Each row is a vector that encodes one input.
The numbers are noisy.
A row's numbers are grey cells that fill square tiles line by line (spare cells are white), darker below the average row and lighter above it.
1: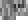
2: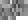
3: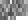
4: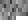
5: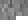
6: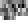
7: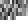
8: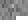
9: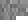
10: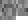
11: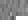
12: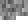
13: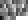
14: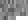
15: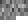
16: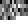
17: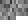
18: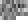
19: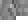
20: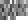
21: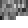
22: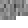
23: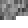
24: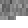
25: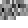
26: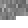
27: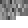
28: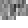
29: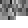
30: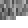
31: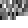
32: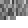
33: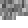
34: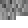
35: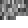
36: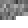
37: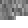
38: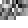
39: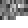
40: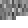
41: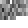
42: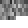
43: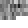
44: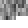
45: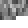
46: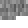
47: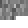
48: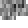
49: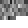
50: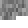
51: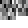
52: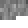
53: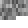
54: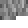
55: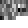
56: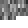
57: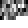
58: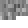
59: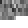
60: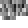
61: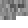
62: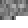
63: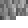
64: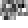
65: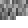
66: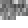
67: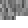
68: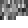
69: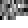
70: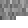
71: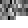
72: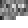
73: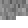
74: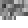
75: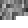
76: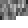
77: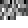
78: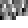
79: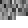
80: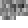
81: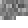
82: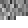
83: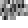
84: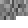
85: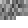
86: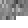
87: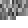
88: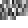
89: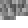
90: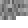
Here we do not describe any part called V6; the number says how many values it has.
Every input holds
a value of V6, together with either a point on a 4-point line, or a point on a 5-point line.
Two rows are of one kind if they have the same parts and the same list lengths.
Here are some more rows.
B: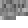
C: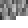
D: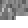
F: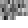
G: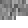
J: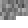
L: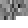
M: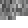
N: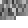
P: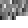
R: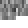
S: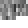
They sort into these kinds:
B, C, F, J, M, N
D, G, L, P, R, S

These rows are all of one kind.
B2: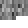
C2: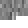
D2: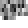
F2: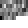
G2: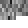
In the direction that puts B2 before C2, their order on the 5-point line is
B2, G2, F2, D2, C2.
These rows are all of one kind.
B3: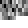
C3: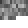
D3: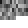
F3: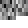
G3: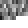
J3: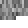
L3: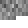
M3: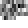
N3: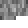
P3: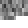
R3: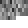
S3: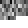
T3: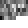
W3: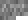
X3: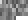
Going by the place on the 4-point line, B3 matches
D3, M3, R3 and W3.
